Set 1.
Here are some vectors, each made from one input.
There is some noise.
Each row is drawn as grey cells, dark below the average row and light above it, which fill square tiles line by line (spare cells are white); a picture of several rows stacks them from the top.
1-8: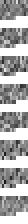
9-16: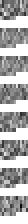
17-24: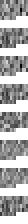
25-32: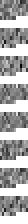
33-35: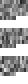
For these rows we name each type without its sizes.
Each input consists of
a point on a line.
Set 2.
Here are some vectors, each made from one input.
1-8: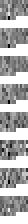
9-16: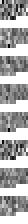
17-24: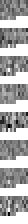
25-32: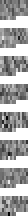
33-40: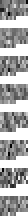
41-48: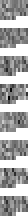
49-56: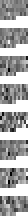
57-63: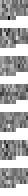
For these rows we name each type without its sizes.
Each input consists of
either a fixed value, or a node of a tree.
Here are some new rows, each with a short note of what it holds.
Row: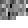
a node of a tree
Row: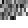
a fixed value
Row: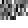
a fixed value
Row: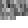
a node of a tree
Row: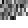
a fixed value
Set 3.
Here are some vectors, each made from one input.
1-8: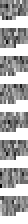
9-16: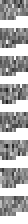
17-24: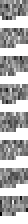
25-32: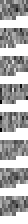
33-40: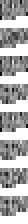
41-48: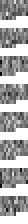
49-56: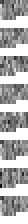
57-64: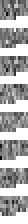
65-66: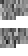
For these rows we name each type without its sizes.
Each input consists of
a point on a line.
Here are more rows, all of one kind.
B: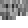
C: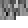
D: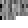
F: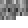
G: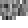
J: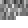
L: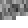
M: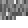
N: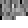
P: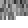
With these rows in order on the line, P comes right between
D and J.
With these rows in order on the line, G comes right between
B and M.
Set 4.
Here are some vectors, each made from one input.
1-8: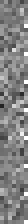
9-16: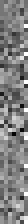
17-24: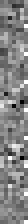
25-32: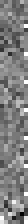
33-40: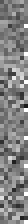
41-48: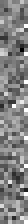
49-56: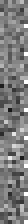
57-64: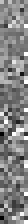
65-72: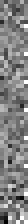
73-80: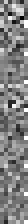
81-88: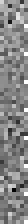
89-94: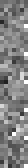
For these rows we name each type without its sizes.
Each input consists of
four true/false values.
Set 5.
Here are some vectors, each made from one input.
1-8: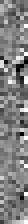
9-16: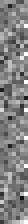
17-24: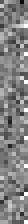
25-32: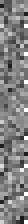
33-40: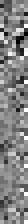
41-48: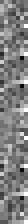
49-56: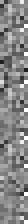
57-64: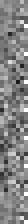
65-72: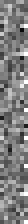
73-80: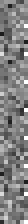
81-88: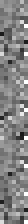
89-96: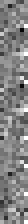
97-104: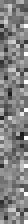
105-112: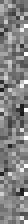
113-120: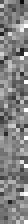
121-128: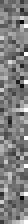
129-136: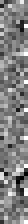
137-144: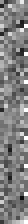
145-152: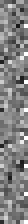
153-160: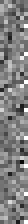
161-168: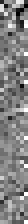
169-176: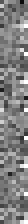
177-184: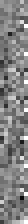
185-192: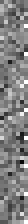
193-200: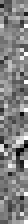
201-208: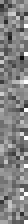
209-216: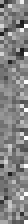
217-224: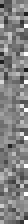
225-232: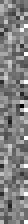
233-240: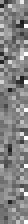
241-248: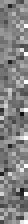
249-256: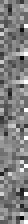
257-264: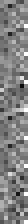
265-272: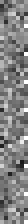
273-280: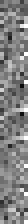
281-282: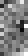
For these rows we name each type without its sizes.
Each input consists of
either a fixed value, or four true/false values.
